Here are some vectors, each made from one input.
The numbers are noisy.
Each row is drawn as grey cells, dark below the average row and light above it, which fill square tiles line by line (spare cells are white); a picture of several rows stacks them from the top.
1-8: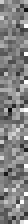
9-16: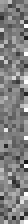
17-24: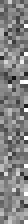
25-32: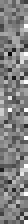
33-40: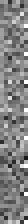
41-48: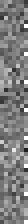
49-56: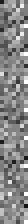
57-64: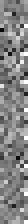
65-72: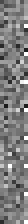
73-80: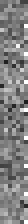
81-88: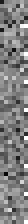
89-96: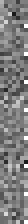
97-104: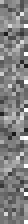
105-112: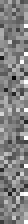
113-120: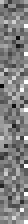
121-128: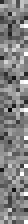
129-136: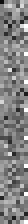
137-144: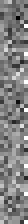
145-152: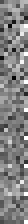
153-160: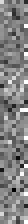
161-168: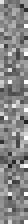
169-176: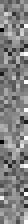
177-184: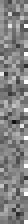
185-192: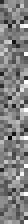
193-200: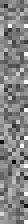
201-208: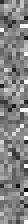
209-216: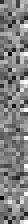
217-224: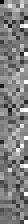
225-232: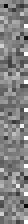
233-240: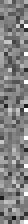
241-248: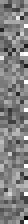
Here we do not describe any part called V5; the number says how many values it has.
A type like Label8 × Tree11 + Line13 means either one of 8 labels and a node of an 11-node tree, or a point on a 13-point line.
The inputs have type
(Bool × Circle8 + Unit) × Label11 × V5 + Label9.
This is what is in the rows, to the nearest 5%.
About 20% of them hold one of 9 labels. The rest hold one of 11 labels and a value of V5, together with either a point on an 8-point circle and a true/false value, or a fixed value.
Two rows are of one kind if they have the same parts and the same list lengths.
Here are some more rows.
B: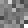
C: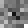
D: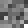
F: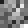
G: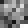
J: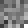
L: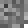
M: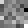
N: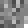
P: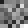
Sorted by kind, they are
B, C, M, N
D, J, L
F, G, P

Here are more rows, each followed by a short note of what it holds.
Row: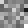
a point on an 8-point circle, one of 11 labels, a true/false value and a value of V5
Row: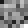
one of 9 labels
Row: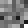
one of 11 labels and a value of V5
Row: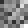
one of 9 labels
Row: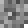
one of 11 labels and a value of V5
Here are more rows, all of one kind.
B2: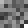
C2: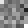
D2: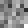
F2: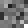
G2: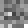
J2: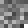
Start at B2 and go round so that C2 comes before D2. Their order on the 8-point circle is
B2, G2, F2, C2, D2, J2.
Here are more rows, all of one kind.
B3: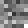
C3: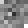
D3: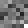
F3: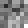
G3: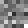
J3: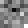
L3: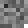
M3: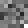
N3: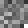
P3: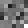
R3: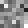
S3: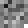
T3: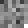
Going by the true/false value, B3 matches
G3, R3 and T3.
